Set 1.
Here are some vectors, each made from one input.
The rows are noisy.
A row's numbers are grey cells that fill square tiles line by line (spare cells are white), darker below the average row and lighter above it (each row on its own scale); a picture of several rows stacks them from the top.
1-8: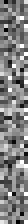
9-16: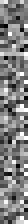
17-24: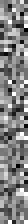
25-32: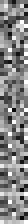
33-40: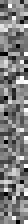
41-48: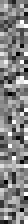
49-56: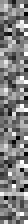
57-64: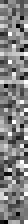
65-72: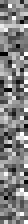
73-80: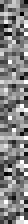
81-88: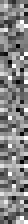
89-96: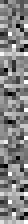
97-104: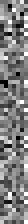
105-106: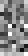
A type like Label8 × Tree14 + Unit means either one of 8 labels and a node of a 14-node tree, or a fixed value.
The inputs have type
Label12.
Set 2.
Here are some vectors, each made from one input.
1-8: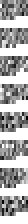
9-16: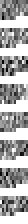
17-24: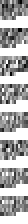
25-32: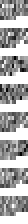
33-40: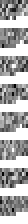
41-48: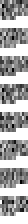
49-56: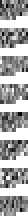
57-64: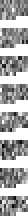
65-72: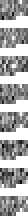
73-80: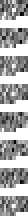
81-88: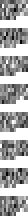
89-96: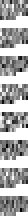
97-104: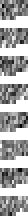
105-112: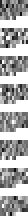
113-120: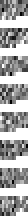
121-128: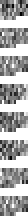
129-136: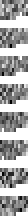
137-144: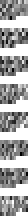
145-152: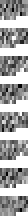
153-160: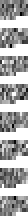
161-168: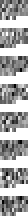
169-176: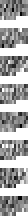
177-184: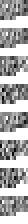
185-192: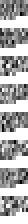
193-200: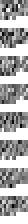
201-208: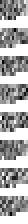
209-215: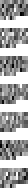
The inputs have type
Label7.
